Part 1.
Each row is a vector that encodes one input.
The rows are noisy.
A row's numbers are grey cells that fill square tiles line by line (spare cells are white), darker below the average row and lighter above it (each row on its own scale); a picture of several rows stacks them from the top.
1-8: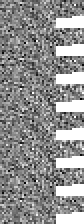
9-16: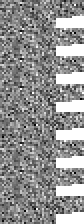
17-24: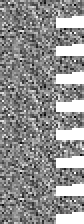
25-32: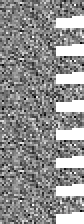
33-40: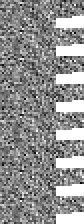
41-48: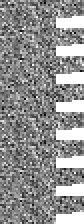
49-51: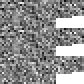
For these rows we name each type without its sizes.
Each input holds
a point on a line.
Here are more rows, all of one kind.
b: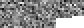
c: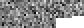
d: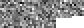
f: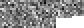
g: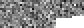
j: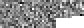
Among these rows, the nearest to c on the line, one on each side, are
b and j.
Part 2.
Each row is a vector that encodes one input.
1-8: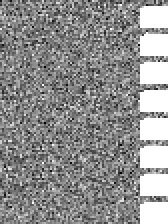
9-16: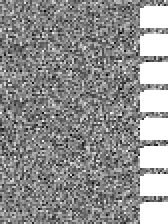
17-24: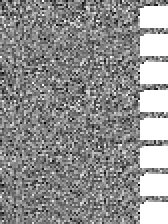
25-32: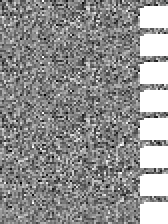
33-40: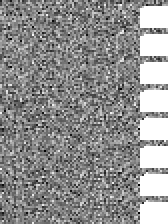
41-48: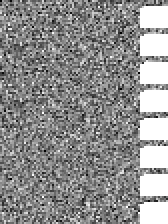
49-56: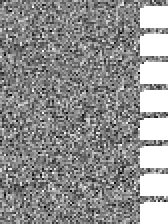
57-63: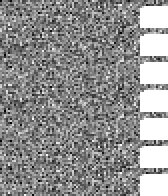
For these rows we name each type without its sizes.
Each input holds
a point on a line.
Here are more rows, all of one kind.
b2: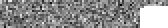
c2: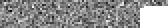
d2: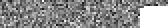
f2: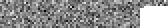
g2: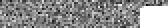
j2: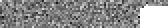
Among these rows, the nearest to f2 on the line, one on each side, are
c2 and j2.
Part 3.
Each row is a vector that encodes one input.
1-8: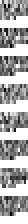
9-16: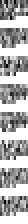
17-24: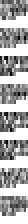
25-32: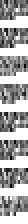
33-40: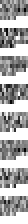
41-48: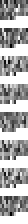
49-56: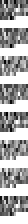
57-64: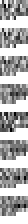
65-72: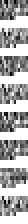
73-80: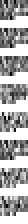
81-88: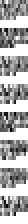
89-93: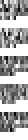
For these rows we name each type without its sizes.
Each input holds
a point on a line.
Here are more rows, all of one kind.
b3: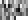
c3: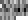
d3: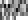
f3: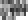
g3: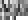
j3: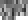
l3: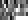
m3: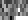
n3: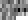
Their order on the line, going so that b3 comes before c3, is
d3, b3, g3, c3, n3, f3, j3, m3, l3.
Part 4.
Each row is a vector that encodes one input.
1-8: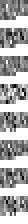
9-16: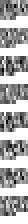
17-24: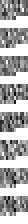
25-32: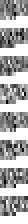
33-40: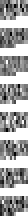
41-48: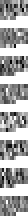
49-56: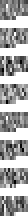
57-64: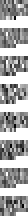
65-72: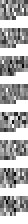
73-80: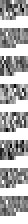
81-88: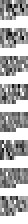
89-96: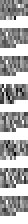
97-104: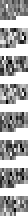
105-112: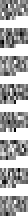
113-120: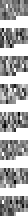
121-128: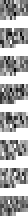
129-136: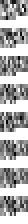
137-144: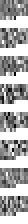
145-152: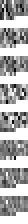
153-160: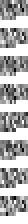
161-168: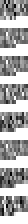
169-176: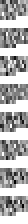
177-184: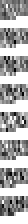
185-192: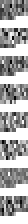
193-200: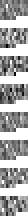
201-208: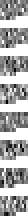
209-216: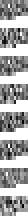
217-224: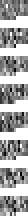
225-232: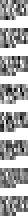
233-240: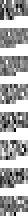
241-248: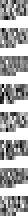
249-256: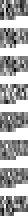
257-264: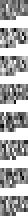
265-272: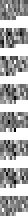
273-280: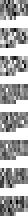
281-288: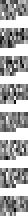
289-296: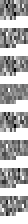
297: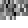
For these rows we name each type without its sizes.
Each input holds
either a point on a circle, or a fixed value.
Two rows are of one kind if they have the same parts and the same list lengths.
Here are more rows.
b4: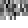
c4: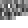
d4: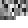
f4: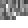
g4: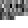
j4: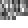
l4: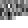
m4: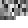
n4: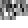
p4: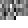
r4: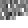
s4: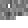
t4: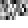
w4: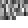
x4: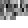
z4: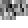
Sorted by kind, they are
b4, c4, f4, g4, j4, l4, n4, p4, r4, s4, t4, w4, x4, z4
d4, m4

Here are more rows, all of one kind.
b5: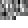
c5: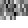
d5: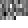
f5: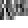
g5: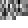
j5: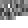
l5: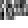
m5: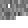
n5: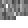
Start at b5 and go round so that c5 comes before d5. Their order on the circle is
b5, n5, m5, j5, f5, l5, c5, d5, g5.
